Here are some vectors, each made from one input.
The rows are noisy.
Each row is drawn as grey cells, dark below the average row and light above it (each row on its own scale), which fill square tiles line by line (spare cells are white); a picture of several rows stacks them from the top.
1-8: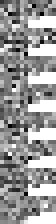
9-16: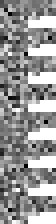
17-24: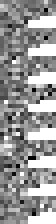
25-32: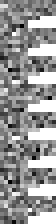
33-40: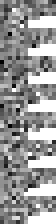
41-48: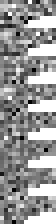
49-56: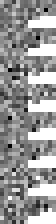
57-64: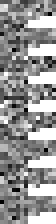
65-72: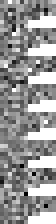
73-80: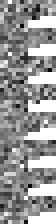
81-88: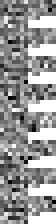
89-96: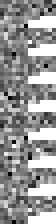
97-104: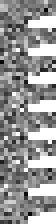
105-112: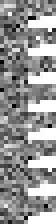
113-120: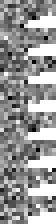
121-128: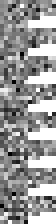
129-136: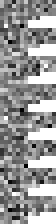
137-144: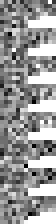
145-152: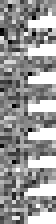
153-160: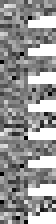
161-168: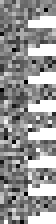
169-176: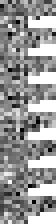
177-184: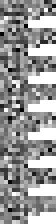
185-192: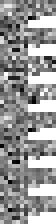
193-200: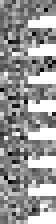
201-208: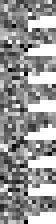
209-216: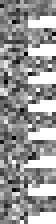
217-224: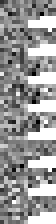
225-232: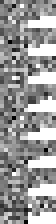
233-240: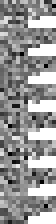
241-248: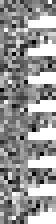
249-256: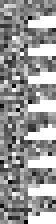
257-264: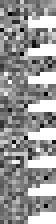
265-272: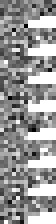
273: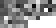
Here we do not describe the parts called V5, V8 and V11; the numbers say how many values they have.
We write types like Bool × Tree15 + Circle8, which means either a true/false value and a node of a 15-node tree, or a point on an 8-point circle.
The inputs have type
Bool × V11 + List2(Line7) + V5 × V8.
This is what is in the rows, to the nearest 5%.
About 40% of them hold a true/false value and a value of V11. About 20% of them hold a value of V5 and a value of V8. The rest are lists of up to two points on a 7-point line: a few of all rows are empty, 20% hold one and 20% two.
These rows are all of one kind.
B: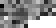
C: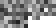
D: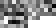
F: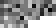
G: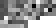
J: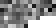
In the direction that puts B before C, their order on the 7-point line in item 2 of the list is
D, B, G, C, F, J.
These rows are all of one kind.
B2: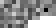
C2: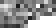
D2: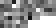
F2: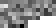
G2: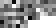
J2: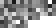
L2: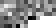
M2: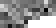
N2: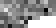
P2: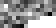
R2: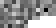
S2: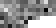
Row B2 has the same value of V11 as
N2, R2 and S2.
